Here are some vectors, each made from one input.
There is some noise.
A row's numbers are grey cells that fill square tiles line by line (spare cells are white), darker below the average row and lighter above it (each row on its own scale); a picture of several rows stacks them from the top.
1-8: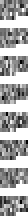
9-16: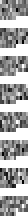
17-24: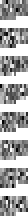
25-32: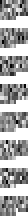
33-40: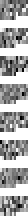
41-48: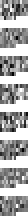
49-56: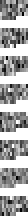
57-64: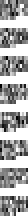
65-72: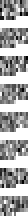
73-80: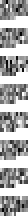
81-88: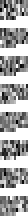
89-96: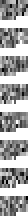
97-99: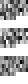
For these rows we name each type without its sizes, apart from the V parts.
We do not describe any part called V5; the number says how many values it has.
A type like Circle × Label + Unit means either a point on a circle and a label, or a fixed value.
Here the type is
Bool × V5 + Label.
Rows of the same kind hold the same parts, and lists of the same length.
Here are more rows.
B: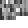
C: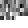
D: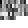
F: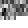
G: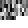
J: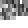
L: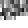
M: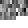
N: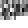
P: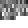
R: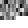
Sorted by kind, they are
B, D, G, M, P
C, F, J, L, N, R

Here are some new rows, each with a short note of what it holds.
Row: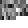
a label
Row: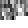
a label
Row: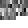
a label
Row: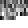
a label
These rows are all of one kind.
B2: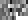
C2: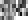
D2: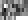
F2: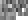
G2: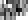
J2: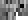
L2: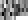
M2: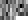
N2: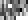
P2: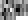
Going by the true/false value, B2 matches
J2 and M2.
